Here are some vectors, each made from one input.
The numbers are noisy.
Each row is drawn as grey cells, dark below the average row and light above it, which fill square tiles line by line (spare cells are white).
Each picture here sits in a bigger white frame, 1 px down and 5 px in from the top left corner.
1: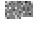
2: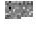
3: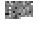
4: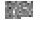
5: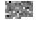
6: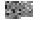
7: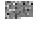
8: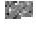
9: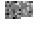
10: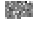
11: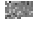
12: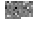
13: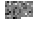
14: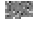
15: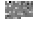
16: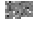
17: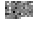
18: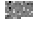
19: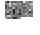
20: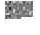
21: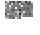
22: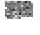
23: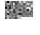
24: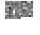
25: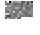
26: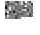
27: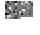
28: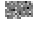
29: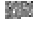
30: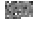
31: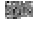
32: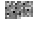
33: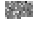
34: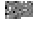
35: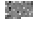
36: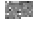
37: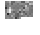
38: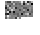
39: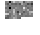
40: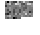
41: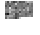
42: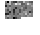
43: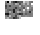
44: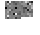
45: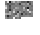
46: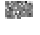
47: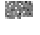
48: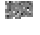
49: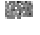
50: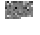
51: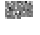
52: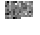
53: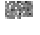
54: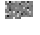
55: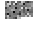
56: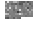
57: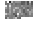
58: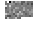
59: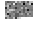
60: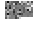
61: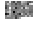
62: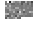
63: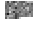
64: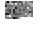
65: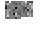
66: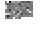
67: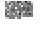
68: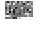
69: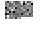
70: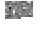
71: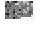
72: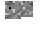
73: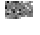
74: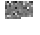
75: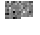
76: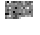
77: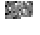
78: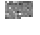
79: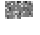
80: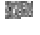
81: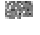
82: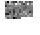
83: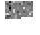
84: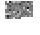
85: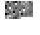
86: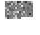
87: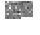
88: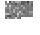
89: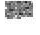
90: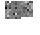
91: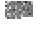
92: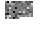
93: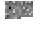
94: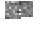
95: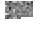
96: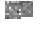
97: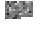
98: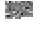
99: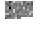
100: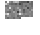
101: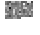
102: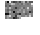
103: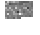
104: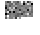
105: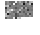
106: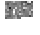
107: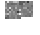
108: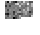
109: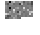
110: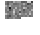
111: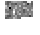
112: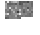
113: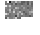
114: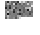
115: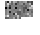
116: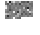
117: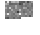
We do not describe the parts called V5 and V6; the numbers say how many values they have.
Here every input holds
either a point on a 4-point line and a value of V6, or a true/false value and a value of V5.
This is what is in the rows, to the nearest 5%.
About 45% of them hold a point on a 4-point line and a value of V6. The rest hold a true/false value and a value of V5.
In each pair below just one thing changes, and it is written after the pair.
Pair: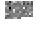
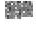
the true/false value
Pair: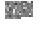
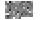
the value of V5
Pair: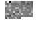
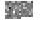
the value of V5
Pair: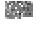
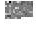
the true/false value
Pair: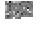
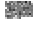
the true/false value
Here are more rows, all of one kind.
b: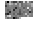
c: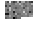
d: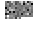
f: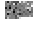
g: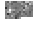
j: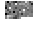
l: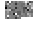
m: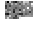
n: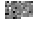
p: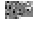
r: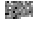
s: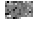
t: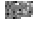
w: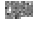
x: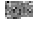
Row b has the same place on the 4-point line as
j, m, r and s.
